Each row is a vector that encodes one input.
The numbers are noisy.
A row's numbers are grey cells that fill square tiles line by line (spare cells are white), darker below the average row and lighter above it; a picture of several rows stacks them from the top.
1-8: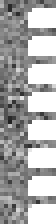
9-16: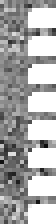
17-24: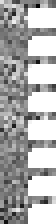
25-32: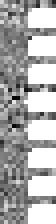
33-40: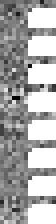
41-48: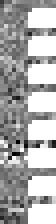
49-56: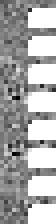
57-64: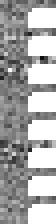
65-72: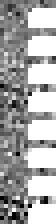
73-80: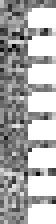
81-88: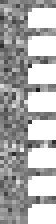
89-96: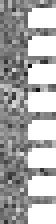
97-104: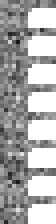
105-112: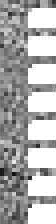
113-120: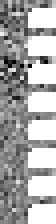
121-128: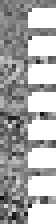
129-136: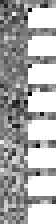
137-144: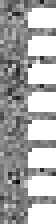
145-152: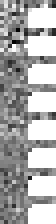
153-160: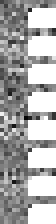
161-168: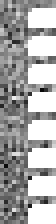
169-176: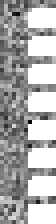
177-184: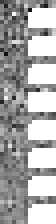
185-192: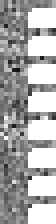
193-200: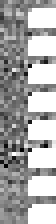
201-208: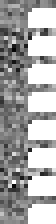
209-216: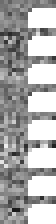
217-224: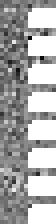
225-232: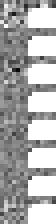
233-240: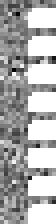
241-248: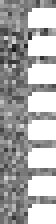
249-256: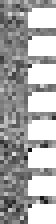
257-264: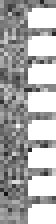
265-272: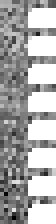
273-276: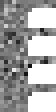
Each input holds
a point on a 7-point line, together with either one of 9 labels and a true/false value, or a point on each of two 7-point lines.
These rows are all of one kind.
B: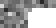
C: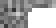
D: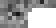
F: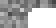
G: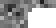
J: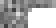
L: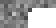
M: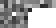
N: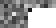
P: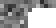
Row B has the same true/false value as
G, J, L and P.
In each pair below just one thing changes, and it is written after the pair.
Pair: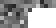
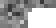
the true/false value
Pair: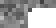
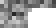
the true/false value
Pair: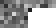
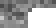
the place on the 7-point line
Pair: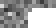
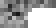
the place on the 7-point line
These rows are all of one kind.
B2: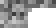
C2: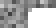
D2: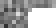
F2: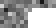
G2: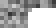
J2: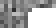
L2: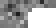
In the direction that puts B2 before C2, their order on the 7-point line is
F2, L2, B2, G2, C2, J2, D2.
